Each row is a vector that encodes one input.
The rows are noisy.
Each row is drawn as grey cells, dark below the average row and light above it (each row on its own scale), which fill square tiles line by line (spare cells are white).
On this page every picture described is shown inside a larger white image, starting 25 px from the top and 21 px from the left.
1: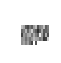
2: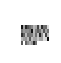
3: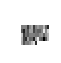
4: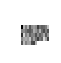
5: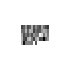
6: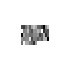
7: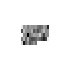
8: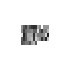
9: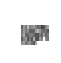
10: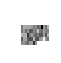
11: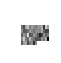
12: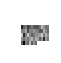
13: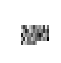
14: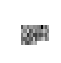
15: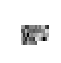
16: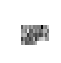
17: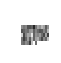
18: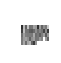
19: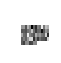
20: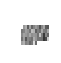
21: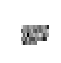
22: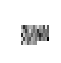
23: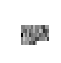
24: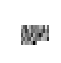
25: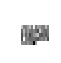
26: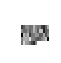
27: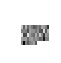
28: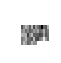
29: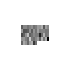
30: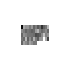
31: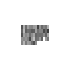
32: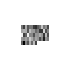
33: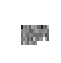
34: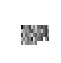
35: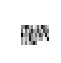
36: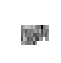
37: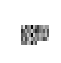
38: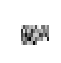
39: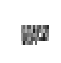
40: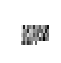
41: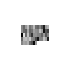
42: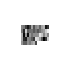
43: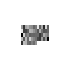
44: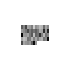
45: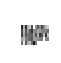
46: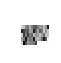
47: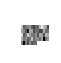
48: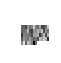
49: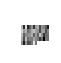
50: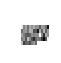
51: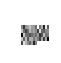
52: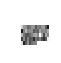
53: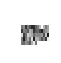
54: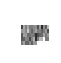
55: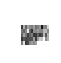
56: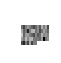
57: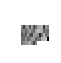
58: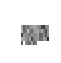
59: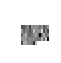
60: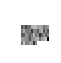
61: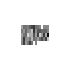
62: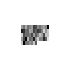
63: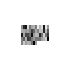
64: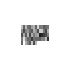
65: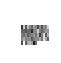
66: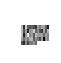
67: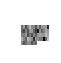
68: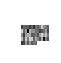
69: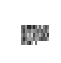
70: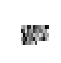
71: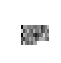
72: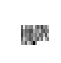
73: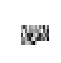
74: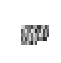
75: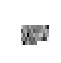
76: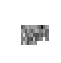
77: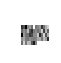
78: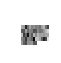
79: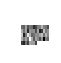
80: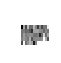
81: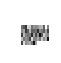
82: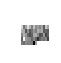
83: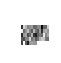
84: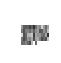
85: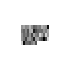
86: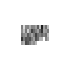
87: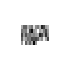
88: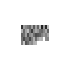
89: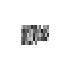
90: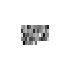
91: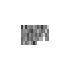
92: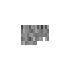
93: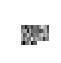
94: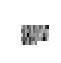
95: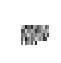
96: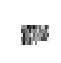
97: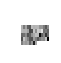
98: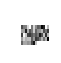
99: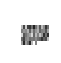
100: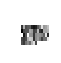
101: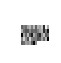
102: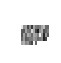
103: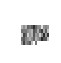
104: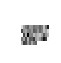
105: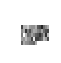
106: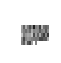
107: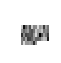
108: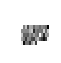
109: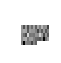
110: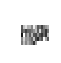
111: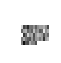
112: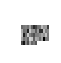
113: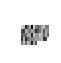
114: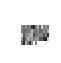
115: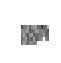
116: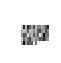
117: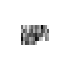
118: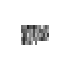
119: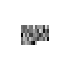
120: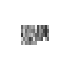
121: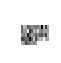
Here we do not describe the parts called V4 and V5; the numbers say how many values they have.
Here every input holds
four true/false values and a value of V5, together with either a point on a 6-point line, or a value of V4.
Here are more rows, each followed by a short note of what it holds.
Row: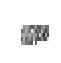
four true/false values, a value of V4 and a value of V5
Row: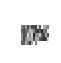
four true/false values, a value of V4 and a value of V5
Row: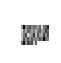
four true/false values, a value of V4 and a value of V5
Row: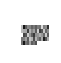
four true/false values, a value of V4 and a value of V5
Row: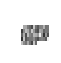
four true/false values, a value of V4 and a value of V5
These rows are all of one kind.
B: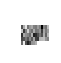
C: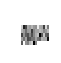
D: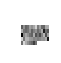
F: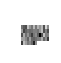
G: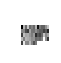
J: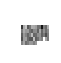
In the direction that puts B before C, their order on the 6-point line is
B, J, G, D, F, C.
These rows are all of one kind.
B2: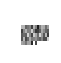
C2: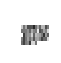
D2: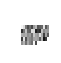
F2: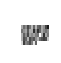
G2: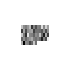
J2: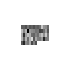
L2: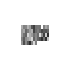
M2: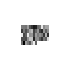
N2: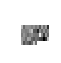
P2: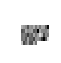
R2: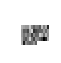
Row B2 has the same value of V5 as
G2, M2 and R2.
